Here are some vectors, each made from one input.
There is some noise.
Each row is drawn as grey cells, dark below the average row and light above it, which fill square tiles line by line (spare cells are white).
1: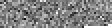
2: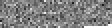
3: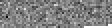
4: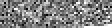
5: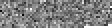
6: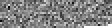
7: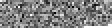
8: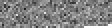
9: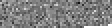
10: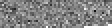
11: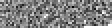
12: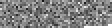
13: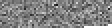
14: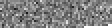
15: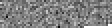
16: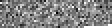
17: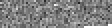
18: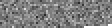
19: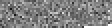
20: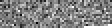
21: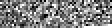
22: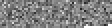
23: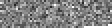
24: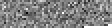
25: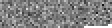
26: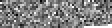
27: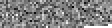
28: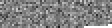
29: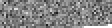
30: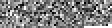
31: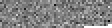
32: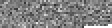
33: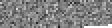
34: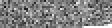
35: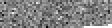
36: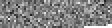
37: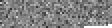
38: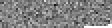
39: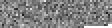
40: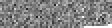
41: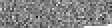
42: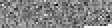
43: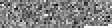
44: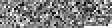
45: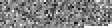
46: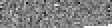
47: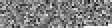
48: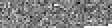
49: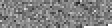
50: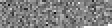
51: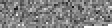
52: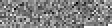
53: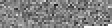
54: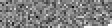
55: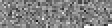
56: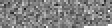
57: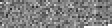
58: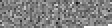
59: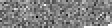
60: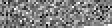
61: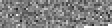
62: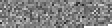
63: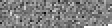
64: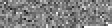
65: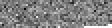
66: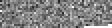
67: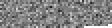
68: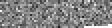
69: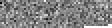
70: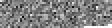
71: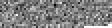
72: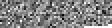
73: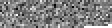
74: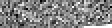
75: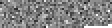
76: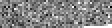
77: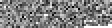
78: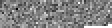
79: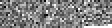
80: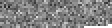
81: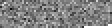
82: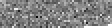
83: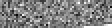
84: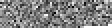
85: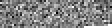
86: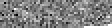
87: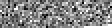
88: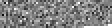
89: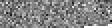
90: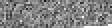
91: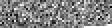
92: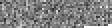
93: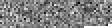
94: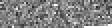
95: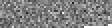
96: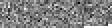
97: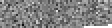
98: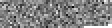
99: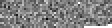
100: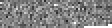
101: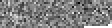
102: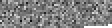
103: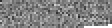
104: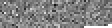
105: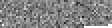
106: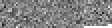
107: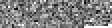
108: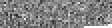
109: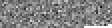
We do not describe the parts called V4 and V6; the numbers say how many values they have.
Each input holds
a value of V4 and a value of V6, together with either a point on a 5-point circle and a true/false value, or a fixed value.
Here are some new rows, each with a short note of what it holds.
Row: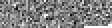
a point on a 5-point circle, a true/false value, a value of V4 and a value of V6
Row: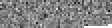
a value of V4 and a value of V6
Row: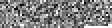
a point on a 5-point circle, a true/false value, a value of V4 and a value of V6
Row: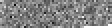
a point on a 5-point circle, a true/false value, a value of V4 and a value of V6
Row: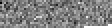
a point on a 5-point circle, a true/false value, a value of V4 and a value of V6
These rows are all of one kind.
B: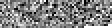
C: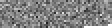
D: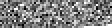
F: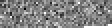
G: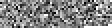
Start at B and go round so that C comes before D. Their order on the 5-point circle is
B, G, C, D, F.
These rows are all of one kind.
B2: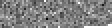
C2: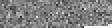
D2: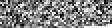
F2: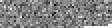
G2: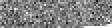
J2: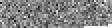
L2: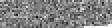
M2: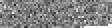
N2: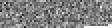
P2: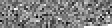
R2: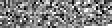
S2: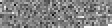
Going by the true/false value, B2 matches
C2, D2, N2 and R2.
